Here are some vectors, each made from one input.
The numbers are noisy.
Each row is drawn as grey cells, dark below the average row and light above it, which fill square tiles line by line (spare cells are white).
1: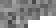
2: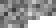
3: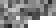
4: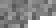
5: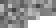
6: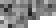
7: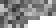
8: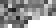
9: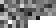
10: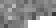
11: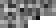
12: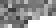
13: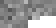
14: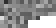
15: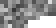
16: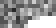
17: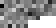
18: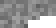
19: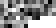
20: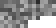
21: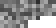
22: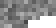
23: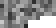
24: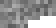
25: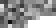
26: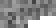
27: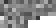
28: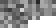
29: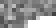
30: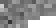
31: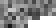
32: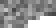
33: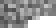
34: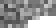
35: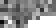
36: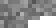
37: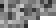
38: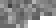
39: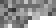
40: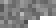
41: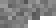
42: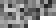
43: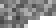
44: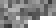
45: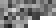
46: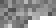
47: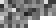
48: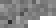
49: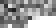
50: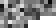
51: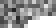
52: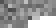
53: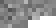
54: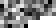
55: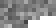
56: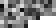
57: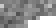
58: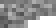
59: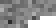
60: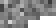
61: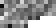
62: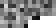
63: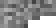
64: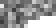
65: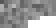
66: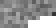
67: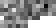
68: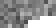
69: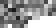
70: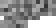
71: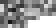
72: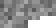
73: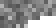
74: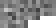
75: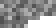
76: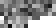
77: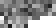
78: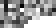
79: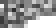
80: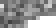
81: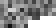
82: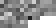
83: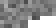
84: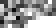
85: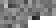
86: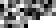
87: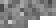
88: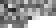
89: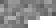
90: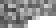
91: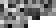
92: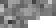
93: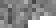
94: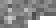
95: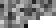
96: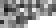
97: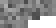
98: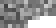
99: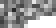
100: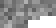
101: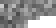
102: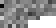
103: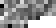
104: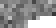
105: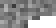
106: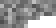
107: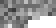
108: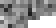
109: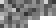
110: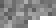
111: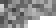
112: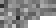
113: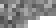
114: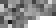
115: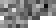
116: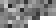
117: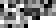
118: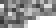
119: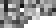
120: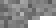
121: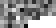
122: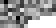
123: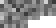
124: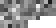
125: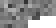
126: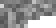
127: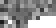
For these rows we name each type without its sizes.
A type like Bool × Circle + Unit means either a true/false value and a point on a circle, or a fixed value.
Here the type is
Bool × Bool × Bool × (Tree + Unit) + Label.
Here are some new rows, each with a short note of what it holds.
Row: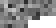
a node of a tree and three true/false values
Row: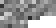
a label
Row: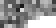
a label
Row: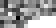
a label
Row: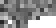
a label
